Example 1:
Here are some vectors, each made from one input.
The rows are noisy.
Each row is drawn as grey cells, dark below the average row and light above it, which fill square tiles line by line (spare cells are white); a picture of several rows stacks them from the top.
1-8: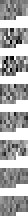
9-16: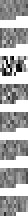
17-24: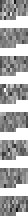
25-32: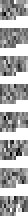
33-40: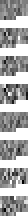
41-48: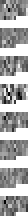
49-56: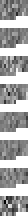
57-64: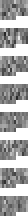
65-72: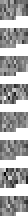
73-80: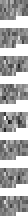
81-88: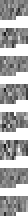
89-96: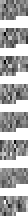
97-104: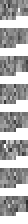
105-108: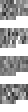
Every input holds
a point on a 10-point line.
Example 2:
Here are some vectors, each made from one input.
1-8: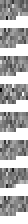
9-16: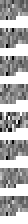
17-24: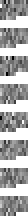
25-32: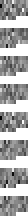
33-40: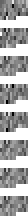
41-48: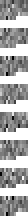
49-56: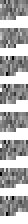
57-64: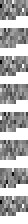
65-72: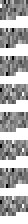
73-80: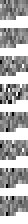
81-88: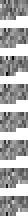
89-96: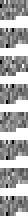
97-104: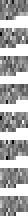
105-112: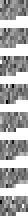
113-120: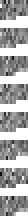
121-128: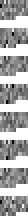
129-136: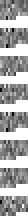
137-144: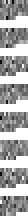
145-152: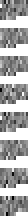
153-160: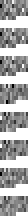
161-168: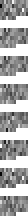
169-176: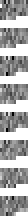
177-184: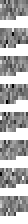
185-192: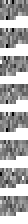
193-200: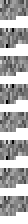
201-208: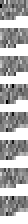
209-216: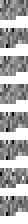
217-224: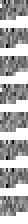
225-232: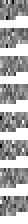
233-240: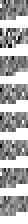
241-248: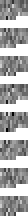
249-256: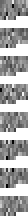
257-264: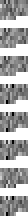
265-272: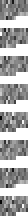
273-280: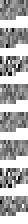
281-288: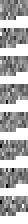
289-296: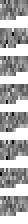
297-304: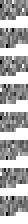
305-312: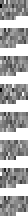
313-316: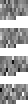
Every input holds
either a point on a 10-point circle, or a fixed value.
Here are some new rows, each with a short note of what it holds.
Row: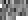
a point on a 10-point circle
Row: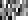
a fixed value
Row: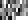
a fixed value
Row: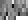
a point on a 10-point circle
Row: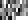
a fixed value
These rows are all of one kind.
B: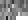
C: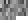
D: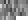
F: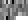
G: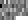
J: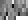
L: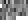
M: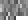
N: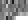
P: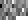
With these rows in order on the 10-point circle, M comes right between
D and J.
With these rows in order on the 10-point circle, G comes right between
F and P.
